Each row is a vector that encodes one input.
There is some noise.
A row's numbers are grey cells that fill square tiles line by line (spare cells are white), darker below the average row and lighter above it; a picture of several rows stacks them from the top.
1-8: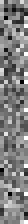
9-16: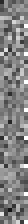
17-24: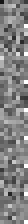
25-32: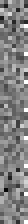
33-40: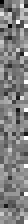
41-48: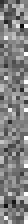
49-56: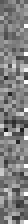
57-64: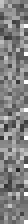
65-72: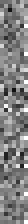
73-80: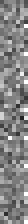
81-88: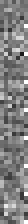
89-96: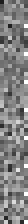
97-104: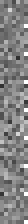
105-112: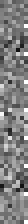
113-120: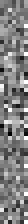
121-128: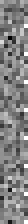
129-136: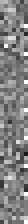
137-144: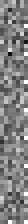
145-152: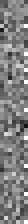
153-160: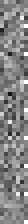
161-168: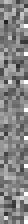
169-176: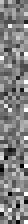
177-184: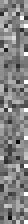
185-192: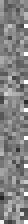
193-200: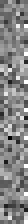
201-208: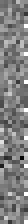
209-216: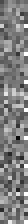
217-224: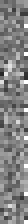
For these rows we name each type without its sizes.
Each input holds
four true/false values.
